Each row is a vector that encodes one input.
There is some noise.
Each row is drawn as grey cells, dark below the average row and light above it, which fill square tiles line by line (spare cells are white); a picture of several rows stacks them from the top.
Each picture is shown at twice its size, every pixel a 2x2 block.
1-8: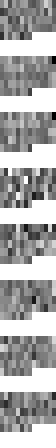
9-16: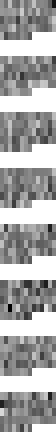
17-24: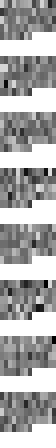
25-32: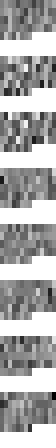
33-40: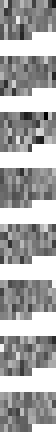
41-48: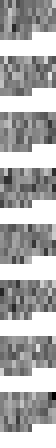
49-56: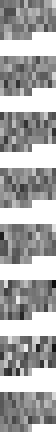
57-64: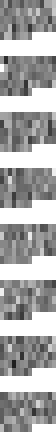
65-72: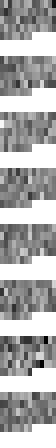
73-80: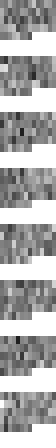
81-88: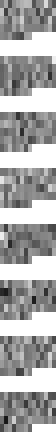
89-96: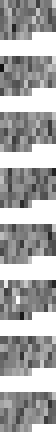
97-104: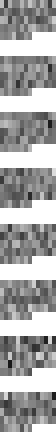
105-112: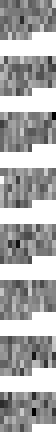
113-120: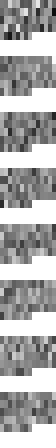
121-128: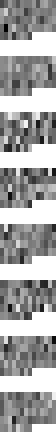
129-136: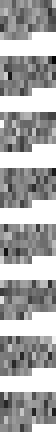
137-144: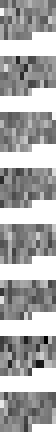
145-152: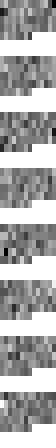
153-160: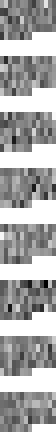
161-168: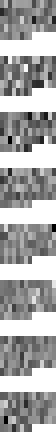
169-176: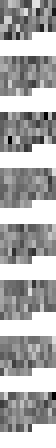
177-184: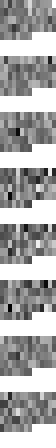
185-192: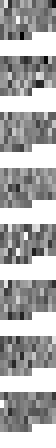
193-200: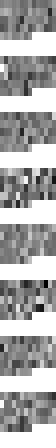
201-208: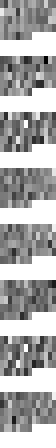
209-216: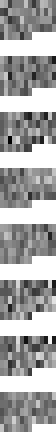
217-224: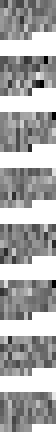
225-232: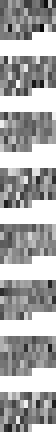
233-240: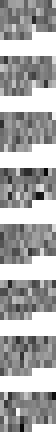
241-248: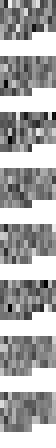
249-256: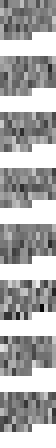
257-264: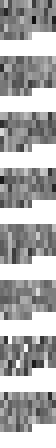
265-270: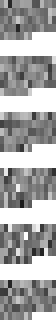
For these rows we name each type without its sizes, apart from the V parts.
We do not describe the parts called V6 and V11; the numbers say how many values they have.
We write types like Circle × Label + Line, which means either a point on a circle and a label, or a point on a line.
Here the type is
Bool × V11 + Line + Tree × V6.
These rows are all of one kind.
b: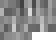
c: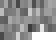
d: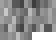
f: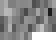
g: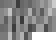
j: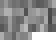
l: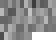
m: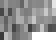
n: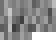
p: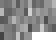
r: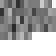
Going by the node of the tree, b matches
d and l.
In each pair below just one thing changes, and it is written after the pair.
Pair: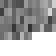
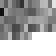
the node of the tree
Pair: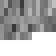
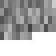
the value of V6
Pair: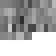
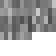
the value of V6
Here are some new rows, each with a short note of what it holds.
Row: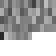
a node of a tree and a value of V6
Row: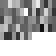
a point on a line
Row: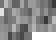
a true/false value and a value of V11
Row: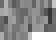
a node of a tree and a value of V6
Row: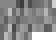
a node of a tree and a value of V6
